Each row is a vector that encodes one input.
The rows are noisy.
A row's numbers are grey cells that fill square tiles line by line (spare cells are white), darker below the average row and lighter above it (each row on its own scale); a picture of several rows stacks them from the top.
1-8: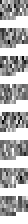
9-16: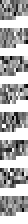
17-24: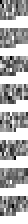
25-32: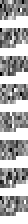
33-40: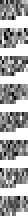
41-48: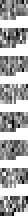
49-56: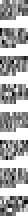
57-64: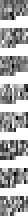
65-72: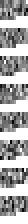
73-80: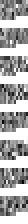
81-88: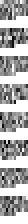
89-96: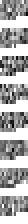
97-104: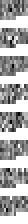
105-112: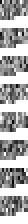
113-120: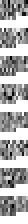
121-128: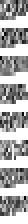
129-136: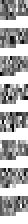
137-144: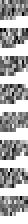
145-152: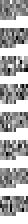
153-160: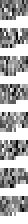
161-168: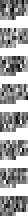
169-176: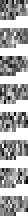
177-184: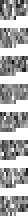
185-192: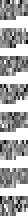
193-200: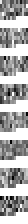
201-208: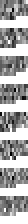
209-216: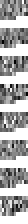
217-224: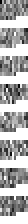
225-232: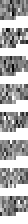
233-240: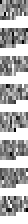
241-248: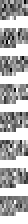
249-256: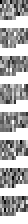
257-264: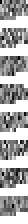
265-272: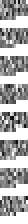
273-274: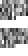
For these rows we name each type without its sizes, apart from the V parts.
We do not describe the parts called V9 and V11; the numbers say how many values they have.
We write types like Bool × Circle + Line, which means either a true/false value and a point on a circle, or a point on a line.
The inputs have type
(Bool × Bool × Bool × Bool + Unit) × Line × V9 × V11.
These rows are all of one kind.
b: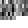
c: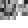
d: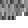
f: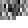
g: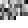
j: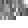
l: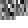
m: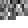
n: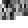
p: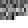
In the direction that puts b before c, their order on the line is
f, d, p, m, l, b, n, j, c, g.
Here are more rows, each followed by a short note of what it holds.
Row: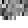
a point on a line, a value of V9 and a value of V11
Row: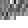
a point on a line, a value of V9 and a value of V11
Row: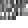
a point on a line, four true/false values, a value of V9 and a value of V11
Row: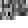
a point on a line, four true/false values, a value of V9 and a value of V11
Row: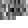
a point on a line, four true/false values, a value of V9 and a value of V11
